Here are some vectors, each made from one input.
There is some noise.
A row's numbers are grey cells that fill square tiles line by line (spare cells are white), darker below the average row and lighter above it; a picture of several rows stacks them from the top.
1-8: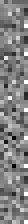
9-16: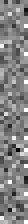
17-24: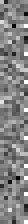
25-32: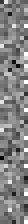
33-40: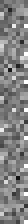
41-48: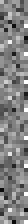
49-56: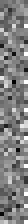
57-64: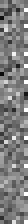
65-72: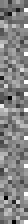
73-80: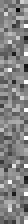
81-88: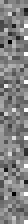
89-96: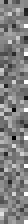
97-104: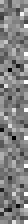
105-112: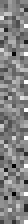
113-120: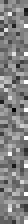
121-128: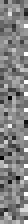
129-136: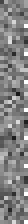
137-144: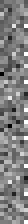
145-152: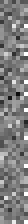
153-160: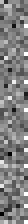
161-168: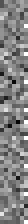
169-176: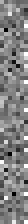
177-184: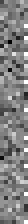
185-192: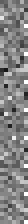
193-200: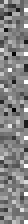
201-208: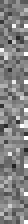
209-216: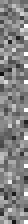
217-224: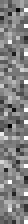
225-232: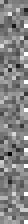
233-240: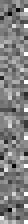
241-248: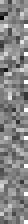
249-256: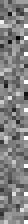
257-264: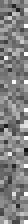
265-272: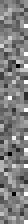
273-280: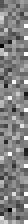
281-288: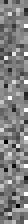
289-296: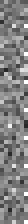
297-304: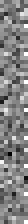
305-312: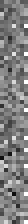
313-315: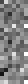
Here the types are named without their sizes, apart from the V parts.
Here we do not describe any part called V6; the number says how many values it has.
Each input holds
a point on a line, together with either a point on a circle and a true/false value, or a value of V6.
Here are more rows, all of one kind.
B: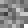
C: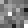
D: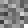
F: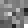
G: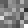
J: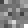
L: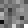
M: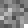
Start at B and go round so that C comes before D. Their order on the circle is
B, C, G, D, L, F, J, M.
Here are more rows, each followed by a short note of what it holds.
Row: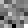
a point on a line and a value of V6
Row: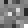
a point on a circle, a point on a line and a true/false value
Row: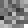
a point on a line and a value of V6
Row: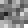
a point on a line and a value of V6
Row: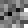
a point on a line and a value of V6
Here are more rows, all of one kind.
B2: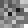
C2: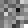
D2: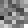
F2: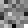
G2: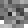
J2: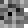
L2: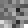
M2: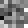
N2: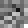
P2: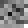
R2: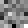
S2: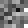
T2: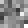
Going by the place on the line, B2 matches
D2, G2, N2 and P2.
